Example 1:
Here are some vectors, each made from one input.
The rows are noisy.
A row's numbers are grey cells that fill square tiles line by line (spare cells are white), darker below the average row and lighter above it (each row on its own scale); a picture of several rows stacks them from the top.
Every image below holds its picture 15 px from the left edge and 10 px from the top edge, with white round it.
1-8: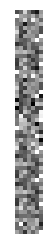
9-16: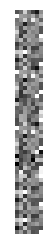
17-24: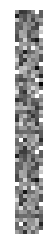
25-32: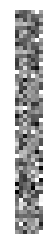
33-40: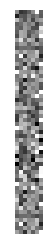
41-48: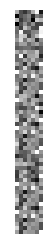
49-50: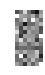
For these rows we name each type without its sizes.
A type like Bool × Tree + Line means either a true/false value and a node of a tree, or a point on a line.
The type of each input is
Line.
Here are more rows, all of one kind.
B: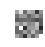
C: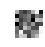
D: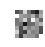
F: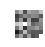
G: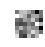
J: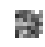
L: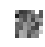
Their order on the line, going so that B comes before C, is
D, G, B, F, J, L, C.
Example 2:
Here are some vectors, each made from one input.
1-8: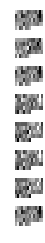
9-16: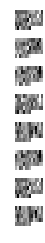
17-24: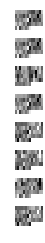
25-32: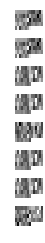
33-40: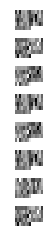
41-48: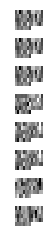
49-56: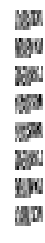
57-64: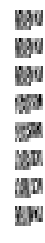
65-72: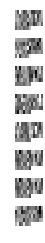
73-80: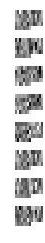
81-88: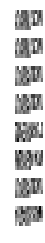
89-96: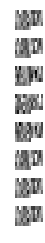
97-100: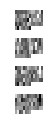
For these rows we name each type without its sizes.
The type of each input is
Bool × Bool × Bool.
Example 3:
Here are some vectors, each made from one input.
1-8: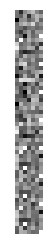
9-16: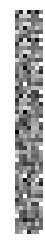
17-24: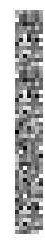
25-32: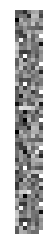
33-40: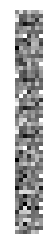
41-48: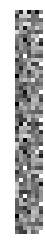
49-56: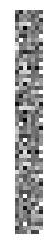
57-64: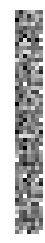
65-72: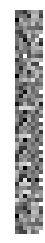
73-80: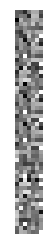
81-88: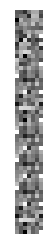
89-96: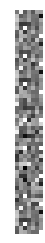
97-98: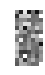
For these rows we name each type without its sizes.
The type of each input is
Line.
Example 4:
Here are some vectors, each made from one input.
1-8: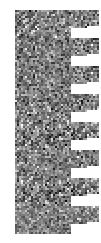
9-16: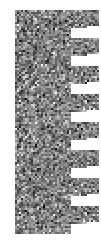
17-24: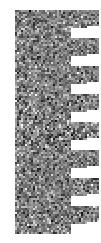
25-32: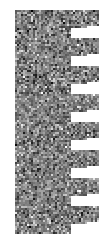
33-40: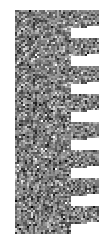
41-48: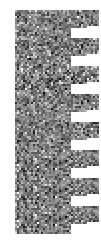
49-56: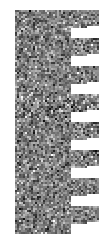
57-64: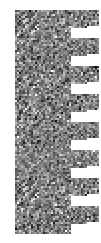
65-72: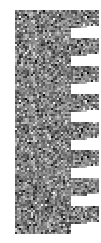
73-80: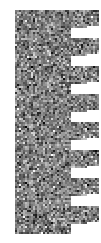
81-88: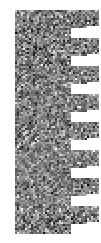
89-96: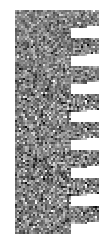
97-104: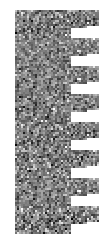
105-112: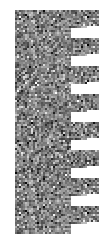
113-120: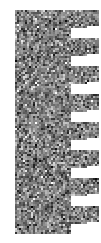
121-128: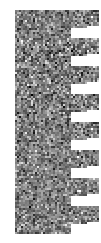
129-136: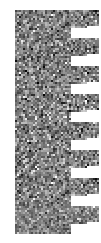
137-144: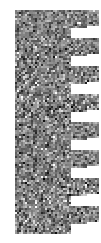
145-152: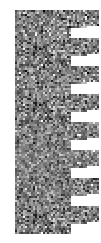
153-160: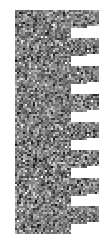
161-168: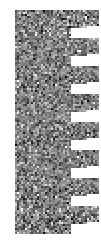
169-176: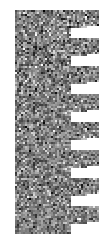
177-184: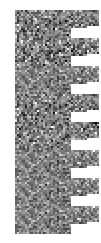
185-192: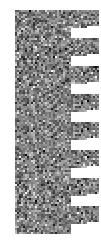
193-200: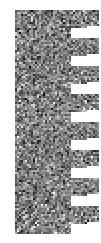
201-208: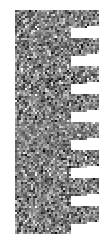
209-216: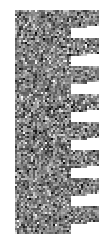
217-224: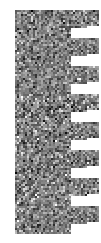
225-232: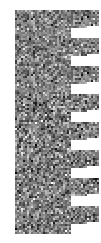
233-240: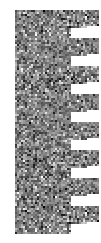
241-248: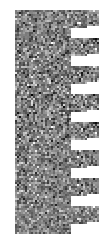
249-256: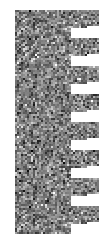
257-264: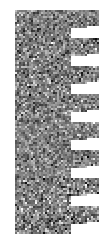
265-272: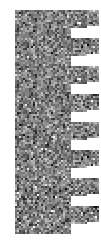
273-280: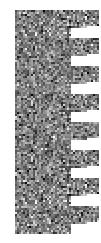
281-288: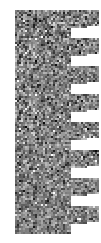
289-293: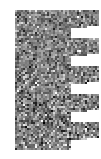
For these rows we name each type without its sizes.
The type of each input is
Circle.
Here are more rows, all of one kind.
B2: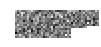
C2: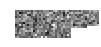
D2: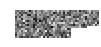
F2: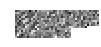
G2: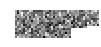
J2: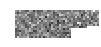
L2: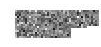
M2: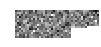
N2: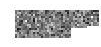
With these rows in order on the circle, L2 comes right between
B2 and N2.
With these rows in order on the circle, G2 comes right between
B2 and J2.
